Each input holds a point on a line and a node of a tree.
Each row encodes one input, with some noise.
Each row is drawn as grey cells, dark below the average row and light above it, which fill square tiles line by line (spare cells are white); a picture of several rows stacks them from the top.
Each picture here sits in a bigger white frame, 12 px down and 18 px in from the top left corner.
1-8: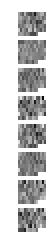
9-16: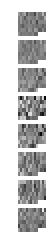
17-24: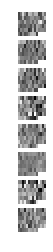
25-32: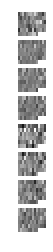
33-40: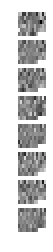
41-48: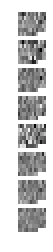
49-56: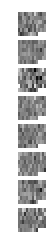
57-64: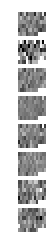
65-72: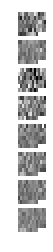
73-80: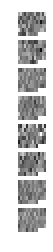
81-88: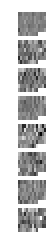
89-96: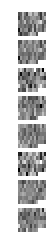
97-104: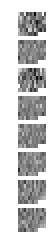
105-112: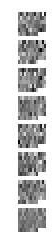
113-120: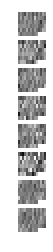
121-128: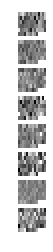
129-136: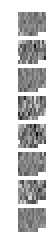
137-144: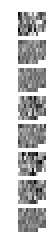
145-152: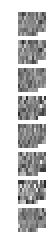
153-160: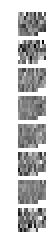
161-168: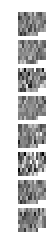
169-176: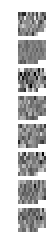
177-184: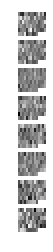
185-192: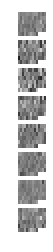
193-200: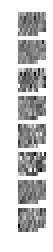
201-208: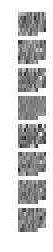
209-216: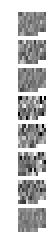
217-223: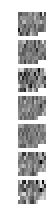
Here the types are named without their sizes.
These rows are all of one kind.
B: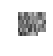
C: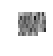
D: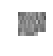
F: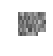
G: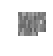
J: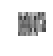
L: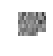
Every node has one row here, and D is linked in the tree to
G and J.
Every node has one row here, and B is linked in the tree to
F and J.
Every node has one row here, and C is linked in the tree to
L.
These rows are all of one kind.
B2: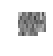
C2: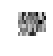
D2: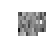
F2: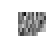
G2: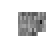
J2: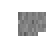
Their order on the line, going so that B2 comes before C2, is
F2, G2, J2, B2, D2, C2.
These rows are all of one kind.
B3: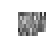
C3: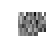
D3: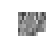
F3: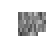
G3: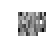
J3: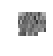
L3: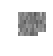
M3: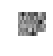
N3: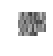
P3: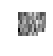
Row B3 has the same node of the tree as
F3, G3 and J3.
